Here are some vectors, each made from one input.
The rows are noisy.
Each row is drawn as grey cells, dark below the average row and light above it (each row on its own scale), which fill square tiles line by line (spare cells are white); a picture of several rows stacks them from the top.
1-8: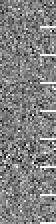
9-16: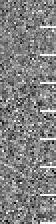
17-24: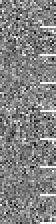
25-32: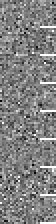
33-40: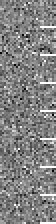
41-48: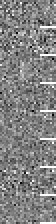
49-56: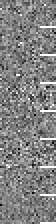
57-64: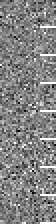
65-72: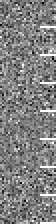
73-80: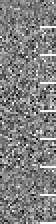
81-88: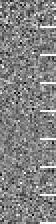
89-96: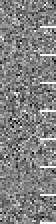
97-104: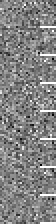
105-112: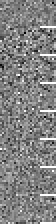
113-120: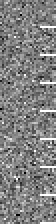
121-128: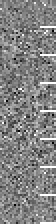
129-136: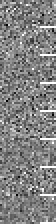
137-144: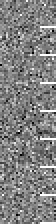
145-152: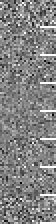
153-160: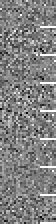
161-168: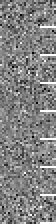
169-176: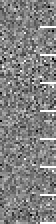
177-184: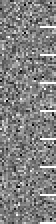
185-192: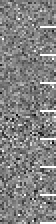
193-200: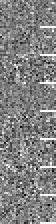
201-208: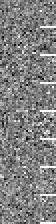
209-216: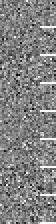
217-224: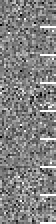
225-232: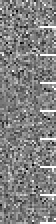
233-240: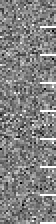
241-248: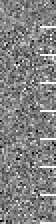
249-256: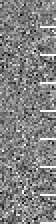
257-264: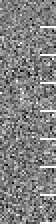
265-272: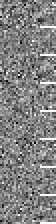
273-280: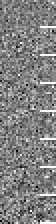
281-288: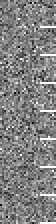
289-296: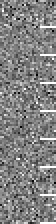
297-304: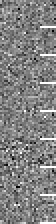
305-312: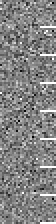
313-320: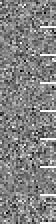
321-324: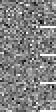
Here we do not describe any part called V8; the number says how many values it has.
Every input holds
one of 7 labels, together with either a point on a 9-point circle, or a value of V8.
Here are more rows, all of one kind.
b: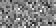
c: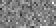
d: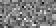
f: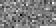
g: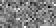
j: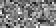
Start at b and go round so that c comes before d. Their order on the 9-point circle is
b, g, c, f, j, d.
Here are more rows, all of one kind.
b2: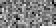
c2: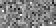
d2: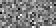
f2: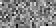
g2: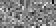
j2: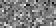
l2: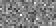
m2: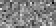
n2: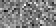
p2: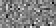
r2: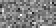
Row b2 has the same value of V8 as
c2, d2 and r2.
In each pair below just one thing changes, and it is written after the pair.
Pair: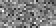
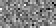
the value of V8
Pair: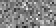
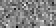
the label
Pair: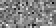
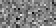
the value of V8
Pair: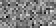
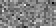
the value of V8
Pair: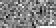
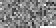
the label
